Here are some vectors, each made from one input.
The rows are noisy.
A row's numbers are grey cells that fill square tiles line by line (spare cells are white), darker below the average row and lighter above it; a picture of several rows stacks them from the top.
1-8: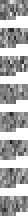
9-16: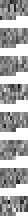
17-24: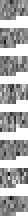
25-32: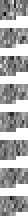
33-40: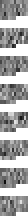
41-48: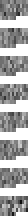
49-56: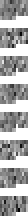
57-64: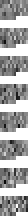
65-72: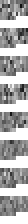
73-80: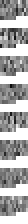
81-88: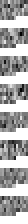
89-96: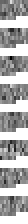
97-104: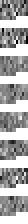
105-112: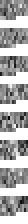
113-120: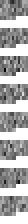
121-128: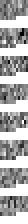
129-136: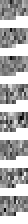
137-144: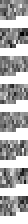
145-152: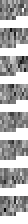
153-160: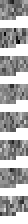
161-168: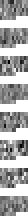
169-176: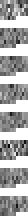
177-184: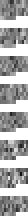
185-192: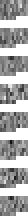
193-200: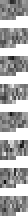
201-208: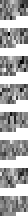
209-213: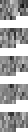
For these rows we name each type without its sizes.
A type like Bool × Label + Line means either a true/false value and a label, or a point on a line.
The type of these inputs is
Bool × (Tree + Unit) + Line.
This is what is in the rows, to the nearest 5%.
About 25% of them hold a point on a line. The rest hold a true/false value, together with either a fixed value, or a node of a tree.
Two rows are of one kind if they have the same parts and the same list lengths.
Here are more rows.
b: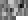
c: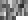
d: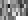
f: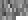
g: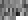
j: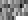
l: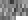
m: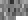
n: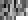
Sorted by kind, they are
b, c, d, j
f, g, l, m
n

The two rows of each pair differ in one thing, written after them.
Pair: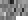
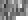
the true/false value
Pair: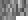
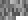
the node of the tree
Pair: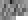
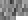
the node of the tree
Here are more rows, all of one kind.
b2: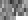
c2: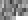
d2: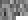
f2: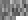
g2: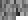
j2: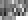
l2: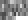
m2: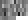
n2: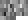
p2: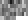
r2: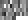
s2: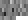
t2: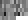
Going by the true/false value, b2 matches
c2 and p2.
